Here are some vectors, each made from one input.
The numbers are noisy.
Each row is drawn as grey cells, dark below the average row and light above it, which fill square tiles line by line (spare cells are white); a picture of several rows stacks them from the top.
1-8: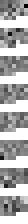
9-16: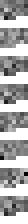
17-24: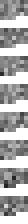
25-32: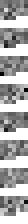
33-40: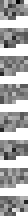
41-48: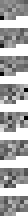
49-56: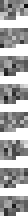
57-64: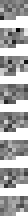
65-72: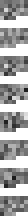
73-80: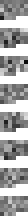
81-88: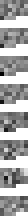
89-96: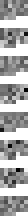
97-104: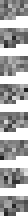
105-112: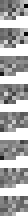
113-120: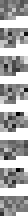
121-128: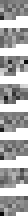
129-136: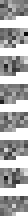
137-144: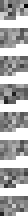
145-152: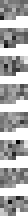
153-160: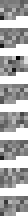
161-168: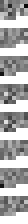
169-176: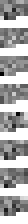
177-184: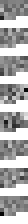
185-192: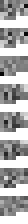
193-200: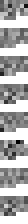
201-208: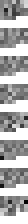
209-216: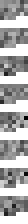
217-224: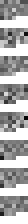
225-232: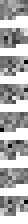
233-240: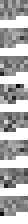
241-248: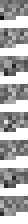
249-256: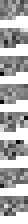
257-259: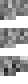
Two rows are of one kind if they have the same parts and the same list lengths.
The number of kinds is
2.
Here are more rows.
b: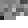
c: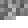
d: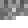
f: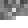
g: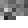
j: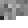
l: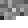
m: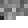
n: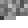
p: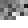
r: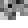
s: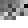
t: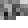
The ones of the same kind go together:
b, c, d, f, j, l, m, n
g, p, r, s, t

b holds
a point on a 10-point line and three true/false values.
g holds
a point on an 11-point circle.
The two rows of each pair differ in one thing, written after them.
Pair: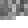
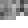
one of the three true/false values
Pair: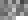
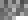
the place on the 10-point line
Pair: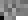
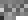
the place on the 10-point line
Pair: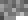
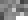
the place on the 10-point line
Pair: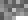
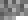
one of the three true/false values
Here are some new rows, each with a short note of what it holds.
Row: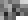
a point on an 11-point circle
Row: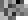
a point on an 11-point circle
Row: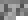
a point on a 10-point line and three true/false values
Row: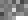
a point on a 10-point line and three true/false values
